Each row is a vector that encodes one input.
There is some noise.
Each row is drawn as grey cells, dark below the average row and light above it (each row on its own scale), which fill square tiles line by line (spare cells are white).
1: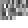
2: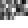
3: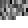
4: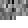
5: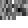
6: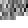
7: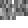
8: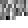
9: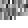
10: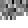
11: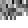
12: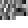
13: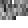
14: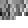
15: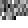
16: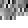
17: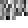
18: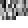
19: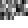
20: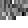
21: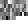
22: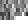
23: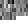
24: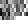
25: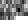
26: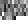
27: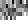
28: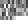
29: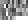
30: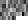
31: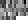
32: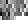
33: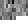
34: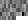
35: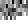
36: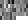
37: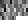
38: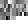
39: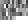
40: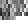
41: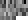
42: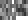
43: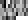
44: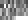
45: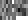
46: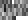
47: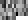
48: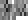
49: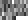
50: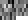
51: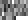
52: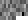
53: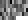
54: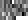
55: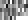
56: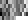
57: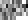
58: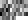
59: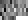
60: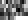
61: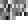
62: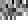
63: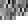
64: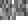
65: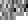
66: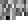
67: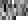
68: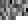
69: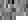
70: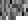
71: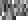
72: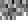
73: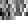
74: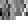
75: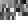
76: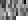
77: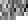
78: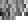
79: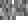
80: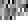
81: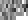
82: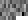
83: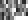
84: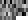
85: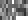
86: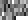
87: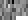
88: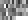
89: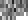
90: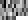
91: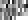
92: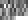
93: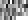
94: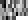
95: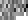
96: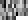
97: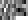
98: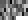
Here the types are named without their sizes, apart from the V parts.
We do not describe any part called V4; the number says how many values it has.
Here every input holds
a point on a line, together with either a label, or a true/false value and a value of V4.
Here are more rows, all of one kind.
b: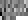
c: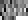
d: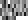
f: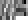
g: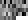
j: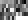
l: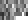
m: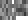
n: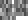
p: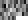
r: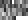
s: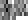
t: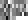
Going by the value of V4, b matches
c and l.
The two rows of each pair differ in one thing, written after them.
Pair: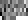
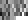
the true/false value
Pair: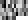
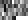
the value of V4
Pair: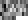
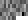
the place on the line
